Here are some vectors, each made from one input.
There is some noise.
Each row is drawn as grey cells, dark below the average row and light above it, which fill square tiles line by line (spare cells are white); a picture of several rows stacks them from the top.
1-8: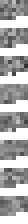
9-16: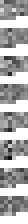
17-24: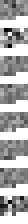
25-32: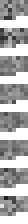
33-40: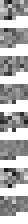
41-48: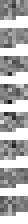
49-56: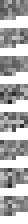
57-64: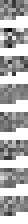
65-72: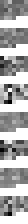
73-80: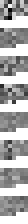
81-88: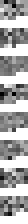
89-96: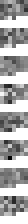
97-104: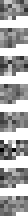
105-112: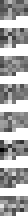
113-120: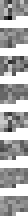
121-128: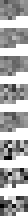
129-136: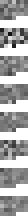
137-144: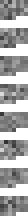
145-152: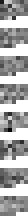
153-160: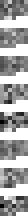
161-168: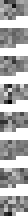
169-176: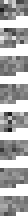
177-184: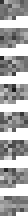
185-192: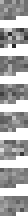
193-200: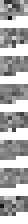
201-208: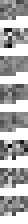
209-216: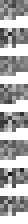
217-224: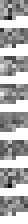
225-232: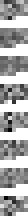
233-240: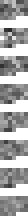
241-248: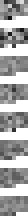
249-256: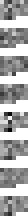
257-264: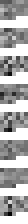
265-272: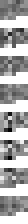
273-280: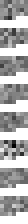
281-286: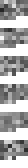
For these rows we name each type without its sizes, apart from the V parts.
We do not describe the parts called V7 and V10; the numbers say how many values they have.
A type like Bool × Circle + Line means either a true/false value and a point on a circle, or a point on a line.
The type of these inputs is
(Circle + Unit) × V7 + Line × V10.
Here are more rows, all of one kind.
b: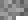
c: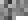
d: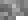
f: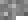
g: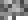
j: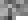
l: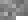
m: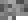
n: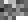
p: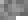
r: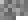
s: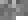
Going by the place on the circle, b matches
d, f, g and l.
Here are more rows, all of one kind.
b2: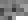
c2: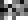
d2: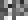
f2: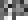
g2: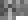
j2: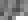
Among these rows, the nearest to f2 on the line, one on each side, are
d2 and j2.
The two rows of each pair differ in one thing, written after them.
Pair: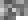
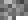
the value of V7
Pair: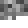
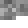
the place on the circle
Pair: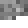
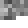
the place on the circle
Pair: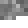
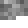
the place on the circle
